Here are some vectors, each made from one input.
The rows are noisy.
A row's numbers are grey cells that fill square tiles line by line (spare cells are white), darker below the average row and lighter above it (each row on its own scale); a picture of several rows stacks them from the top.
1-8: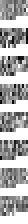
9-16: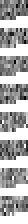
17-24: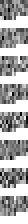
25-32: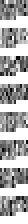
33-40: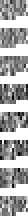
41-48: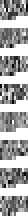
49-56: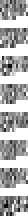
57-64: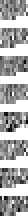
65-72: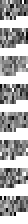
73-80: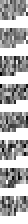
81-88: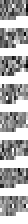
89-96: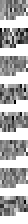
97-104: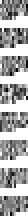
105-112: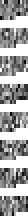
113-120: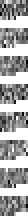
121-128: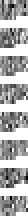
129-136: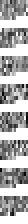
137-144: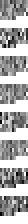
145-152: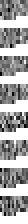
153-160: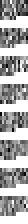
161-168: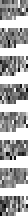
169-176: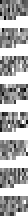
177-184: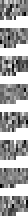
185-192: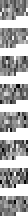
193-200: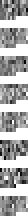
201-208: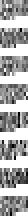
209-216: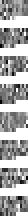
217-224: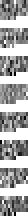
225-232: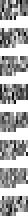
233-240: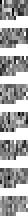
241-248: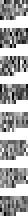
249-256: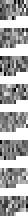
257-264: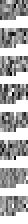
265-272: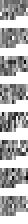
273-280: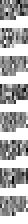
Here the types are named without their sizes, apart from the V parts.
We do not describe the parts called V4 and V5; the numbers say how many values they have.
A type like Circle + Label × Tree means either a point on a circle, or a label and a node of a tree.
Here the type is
Bool × (Circle + Unit) × V5 + V4.
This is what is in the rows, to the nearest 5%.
About 85% of them hold a true/false value and a value of V5, together with either a point on a circle, or a fixed value. The rest hold a value of V4.
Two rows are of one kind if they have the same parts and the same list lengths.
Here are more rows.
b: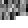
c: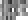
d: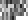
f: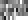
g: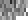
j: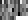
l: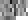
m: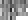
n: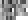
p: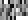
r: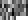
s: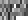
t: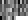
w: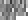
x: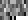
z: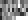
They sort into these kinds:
b, j, p, r, s, t, x
c, d, g, l, m, n, w
f, z

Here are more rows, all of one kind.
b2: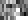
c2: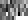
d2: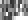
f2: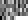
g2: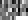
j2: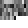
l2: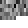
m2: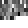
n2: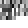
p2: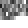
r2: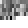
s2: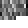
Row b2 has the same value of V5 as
c2, g2, j2 and n2.
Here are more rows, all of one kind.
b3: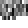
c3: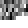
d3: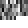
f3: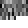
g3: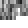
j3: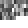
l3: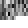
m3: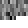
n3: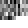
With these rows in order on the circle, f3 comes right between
b3 and m3.
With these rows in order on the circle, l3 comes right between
g3 and j3.
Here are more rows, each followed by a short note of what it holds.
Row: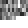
a value of V4
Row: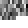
a point on a circle, a true/false value and a value of V5
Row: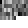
a point on a circle, a true/false value and a value of V5
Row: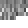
a true/false value and a value of V5
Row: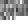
a value of V4
